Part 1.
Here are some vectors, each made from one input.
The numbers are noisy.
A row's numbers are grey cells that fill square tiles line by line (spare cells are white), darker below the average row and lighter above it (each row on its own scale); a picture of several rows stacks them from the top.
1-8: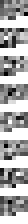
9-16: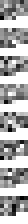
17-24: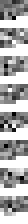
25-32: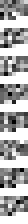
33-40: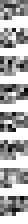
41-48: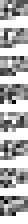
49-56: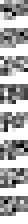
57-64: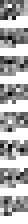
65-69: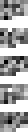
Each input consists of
one of 5 labels.
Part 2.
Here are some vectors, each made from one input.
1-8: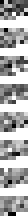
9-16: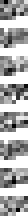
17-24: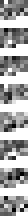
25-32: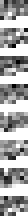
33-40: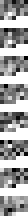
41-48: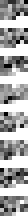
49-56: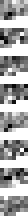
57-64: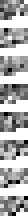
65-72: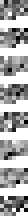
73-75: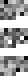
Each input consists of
one of 5 labels.
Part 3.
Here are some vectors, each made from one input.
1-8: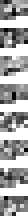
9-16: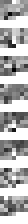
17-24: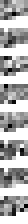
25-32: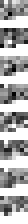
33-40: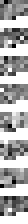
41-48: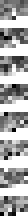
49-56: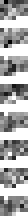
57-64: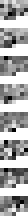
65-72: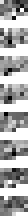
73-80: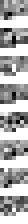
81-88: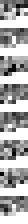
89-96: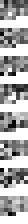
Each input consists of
one of 5 labels.
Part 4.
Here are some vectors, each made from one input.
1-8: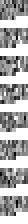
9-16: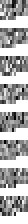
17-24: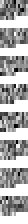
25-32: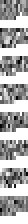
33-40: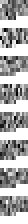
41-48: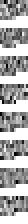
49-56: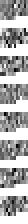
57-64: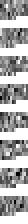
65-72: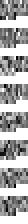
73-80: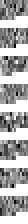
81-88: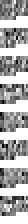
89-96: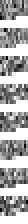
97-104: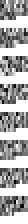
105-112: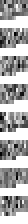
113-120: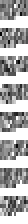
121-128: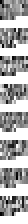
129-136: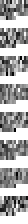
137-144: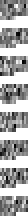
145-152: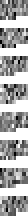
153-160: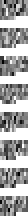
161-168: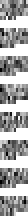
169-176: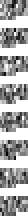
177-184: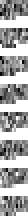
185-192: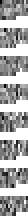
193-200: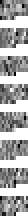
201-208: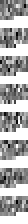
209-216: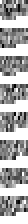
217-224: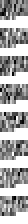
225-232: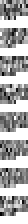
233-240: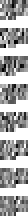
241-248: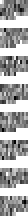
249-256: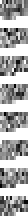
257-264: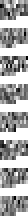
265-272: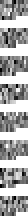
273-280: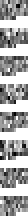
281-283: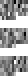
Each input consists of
one of 8 labels.
